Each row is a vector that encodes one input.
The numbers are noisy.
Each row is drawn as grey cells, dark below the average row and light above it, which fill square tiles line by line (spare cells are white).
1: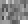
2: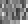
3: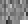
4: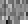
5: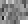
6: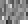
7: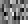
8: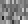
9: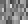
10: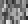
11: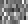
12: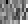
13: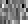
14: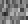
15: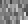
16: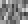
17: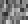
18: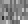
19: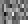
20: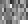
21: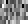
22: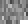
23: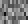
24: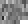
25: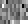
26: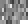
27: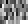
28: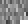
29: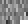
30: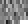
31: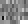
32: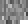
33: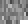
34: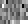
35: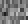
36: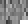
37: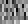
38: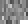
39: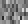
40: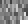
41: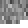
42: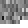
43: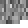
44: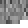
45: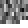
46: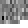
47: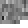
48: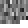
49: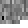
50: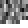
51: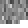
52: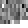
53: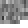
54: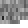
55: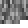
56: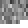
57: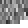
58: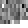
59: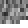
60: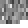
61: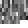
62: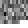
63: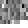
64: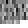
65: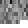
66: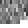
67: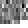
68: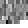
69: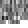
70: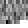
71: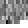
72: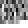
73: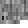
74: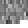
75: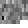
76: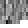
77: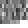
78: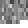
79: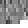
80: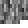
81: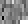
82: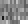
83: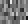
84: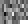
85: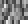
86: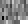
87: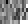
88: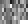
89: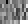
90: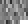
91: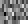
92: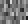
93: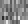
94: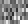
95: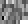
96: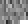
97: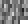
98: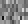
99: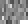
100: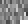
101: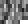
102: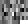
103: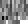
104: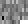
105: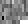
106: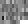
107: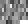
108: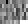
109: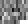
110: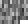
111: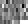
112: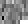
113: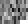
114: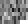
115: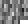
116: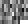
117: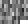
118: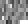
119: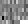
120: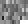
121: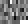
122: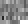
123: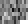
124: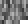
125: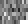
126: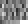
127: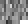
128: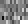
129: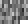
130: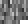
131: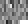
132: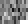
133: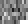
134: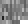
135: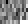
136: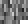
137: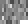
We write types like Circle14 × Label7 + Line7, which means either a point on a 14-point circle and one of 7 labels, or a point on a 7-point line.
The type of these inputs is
Line4 + Line5 + List2(Line7).
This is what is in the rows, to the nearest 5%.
About 15% of them hold a point on a 4-point line. About 25% of them hold a point on a 5-point line. The rest are lists of up to two points on a 7-point line: about 5% of all rows are empty, 30% hold one and 25% two.
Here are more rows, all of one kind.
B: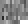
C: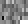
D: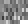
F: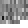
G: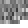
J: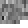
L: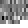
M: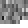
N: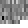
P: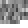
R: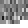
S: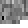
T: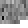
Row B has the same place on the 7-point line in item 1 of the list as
G, P and T.
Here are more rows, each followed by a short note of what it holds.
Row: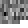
a point on a 5-point line
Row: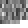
a point on a 4-point line
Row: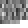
a point on a 4-point line
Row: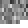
a list of one item
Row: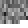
a point on a 5-point line
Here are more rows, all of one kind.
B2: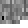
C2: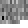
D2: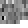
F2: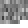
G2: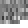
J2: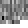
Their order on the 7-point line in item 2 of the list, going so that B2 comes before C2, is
J2, F2, B2, G2, D2, C2.
